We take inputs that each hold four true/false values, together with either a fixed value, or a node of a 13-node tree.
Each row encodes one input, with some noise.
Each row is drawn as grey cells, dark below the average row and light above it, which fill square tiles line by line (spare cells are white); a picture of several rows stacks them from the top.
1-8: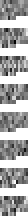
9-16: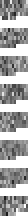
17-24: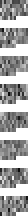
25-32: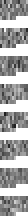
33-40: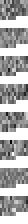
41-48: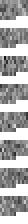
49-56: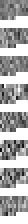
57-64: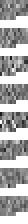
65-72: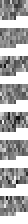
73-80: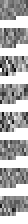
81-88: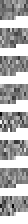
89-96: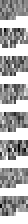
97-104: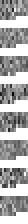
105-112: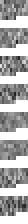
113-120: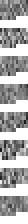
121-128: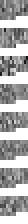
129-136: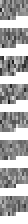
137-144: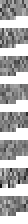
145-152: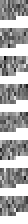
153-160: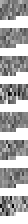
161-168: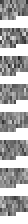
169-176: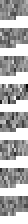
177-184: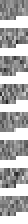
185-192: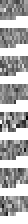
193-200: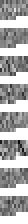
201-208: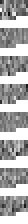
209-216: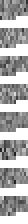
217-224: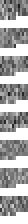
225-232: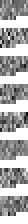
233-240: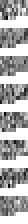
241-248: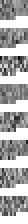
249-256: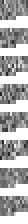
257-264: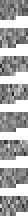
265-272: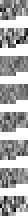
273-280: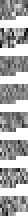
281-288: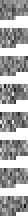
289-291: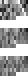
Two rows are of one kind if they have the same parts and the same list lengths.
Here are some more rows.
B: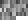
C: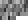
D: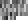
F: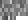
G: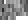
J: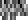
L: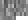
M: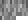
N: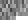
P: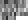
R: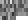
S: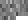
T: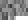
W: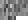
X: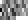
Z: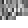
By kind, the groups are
B, C, D, F, G, J, L, M, R, S, W, Z
N, P, T, X

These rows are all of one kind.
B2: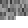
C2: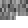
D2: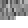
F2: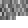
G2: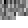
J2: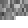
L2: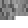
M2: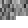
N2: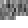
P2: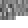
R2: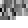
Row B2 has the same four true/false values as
G2 and R2.
